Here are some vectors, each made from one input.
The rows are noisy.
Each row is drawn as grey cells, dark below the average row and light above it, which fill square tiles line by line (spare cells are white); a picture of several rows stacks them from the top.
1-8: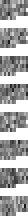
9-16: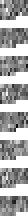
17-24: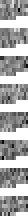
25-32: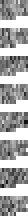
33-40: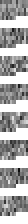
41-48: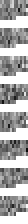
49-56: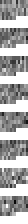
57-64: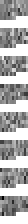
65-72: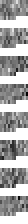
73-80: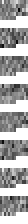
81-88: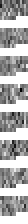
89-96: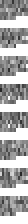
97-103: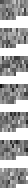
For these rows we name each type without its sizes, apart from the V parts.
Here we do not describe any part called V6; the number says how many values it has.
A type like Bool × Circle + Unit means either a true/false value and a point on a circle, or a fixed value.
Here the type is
Label × (Line + V6).
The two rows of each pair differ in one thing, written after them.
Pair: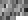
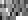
the label
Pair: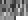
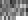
the label
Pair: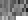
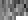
the label
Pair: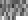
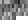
the value of V6
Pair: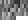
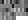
the label
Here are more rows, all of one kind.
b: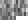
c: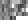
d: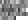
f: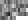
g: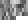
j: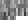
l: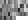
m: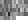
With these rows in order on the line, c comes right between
d and g.
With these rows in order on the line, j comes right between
l and m.
